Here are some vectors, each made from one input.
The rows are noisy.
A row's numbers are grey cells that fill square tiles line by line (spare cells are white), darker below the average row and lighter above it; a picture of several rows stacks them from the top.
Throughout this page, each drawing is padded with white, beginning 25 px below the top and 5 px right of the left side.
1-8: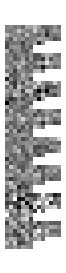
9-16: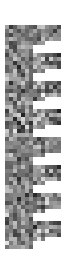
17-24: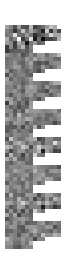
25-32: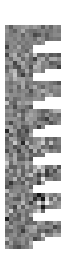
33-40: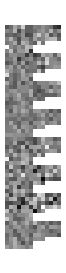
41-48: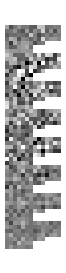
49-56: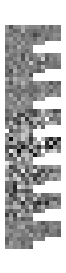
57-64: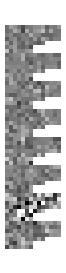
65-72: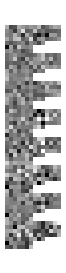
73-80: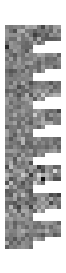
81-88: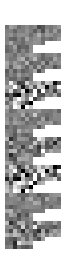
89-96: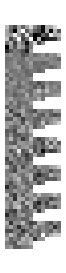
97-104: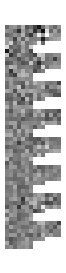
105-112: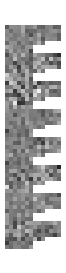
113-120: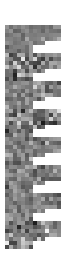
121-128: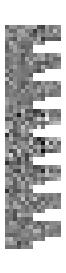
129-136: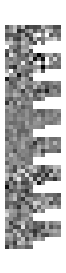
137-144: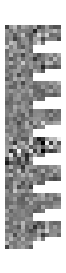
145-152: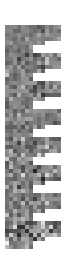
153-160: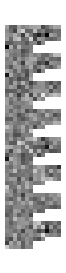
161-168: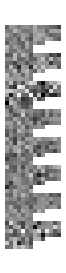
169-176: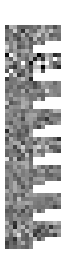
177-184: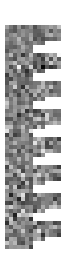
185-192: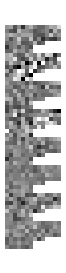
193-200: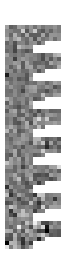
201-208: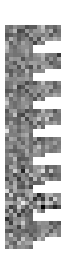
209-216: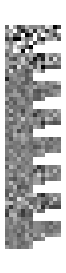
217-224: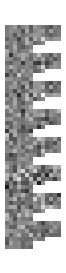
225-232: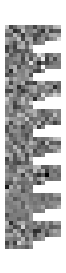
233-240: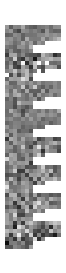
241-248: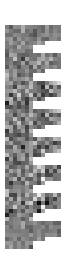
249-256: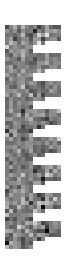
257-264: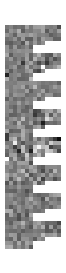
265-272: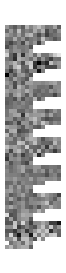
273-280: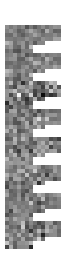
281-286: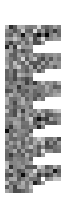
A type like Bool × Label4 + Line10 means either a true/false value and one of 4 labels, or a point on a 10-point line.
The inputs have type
Circle8 + Unit.
